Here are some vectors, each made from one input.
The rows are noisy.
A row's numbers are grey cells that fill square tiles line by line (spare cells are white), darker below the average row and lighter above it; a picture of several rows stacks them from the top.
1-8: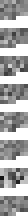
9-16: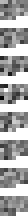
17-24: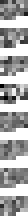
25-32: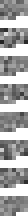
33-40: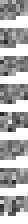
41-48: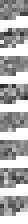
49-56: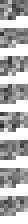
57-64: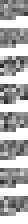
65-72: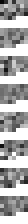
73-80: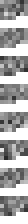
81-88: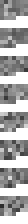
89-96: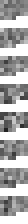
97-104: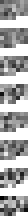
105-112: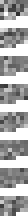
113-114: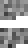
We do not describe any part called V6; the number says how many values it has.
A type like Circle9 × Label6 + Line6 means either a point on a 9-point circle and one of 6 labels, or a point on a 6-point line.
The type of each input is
Bool × (Line8 + V6).
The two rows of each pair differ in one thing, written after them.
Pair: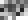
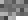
the true/false value
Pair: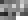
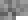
the value of V6
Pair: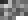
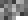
the value of V6
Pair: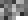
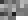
the true/false value
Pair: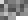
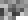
the true/false value
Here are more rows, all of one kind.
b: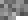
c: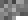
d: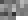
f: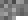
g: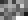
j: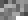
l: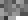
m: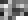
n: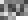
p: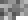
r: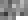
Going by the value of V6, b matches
m, n and r.
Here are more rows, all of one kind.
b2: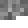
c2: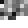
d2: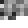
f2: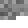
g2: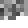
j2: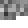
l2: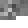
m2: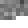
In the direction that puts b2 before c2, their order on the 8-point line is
m2, f2, g2, d2, b2, l2, c2, j2.
